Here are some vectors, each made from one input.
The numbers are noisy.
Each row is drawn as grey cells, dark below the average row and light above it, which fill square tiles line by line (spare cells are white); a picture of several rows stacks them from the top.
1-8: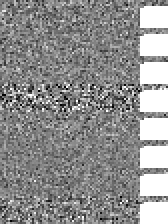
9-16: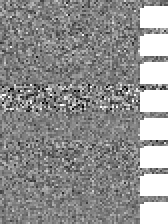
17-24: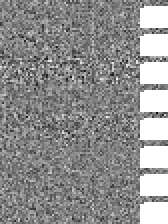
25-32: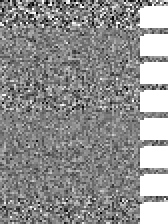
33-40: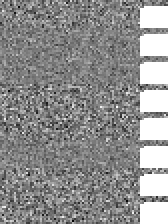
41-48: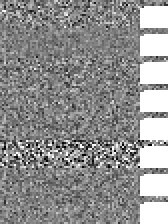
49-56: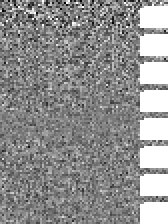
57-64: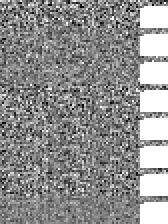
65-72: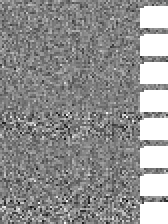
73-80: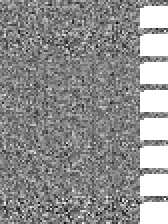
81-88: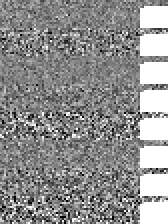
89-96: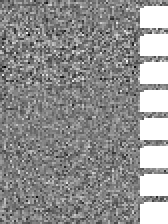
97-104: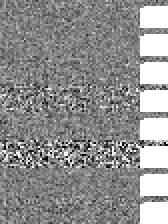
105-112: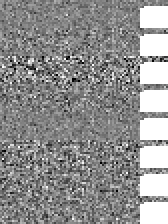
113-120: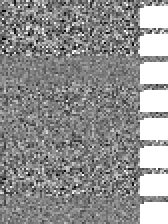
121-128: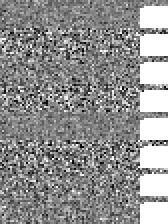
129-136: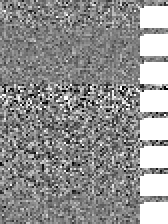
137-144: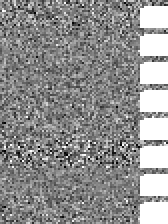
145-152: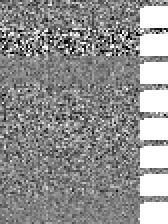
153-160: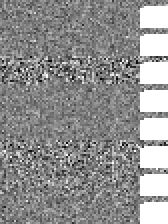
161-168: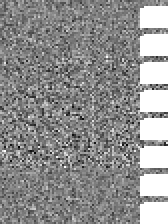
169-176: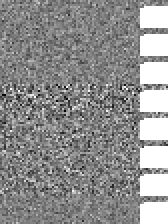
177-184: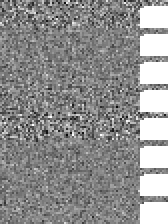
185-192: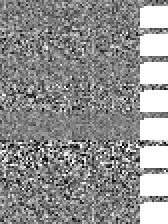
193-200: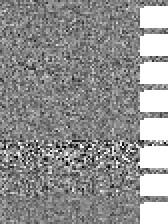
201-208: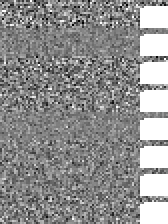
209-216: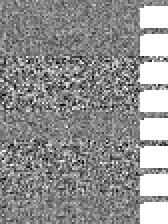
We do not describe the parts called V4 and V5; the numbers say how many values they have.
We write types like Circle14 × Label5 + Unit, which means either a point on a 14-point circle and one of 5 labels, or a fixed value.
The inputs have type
Bool × Bool × Bool × Circle9 + (Line8 + V4) × V5.
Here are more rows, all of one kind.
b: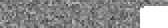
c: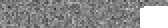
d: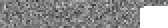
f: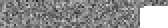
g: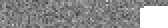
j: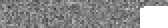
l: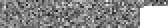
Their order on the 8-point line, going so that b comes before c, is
l, j, b, c, f, d, g.
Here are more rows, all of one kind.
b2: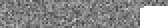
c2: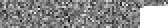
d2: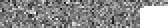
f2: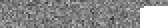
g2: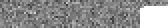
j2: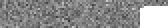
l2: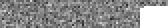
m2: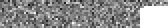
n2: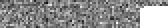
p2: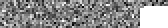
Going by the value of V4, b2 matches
d2, g2 and m2.
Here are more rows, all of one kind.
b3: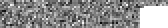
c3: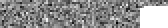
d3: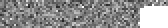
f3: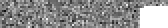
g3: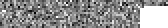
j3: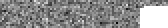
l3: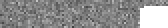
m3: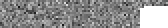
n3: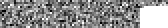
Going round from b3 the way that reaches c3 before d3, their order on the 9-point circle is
b3, j3, g3, c3, d3, l3, f3, n3, m3.
